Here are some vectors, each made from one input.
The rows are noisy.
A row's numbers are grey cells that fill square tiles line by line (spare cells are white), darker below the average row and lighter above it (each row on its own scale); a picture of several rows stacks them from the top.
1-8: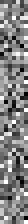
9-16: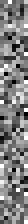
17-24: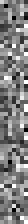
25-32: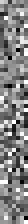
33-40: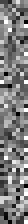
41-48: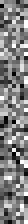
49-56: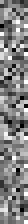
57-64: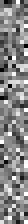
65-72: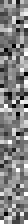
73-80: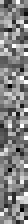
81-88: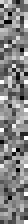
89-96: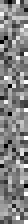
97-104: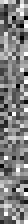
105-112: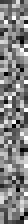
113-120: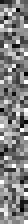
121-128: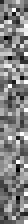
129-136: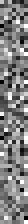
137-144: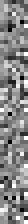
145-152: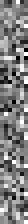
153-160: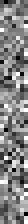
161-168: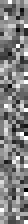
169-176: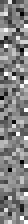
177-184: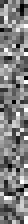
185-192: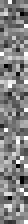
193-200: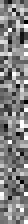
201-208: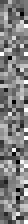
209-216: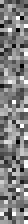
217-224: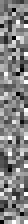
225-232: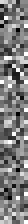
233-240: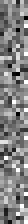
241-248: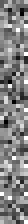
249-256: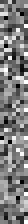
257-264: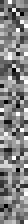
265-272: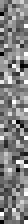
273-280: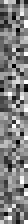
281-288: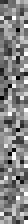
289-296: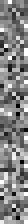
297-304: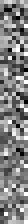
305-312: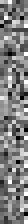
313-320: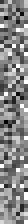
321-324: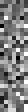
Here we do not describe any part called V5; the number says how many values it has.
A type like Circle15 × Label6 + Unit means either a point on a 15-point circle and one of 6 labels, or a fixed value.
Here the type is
Bool × (Line9 + List2(V5)).
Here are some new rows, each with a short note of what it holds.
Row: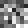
a true/false value, together with a list of two items
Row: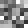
a true/false value, together with the empty list
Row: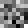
a point on a 9-point line and a true/false value
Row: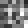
a point on a 9-point line and a true/false value
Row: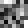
a point on a 9-point line and a true/false value
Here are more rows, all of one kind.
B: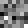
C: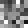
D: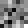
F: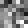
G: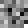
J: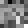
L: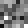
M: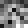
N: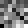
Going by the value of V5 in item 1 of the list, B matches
G and L.
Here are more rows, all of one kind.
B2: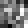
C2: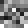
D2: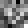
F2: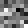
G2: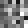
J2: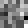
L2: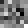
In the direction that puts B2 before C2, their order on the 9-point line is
B2, C2, G2, J2, F2, L2, D2.
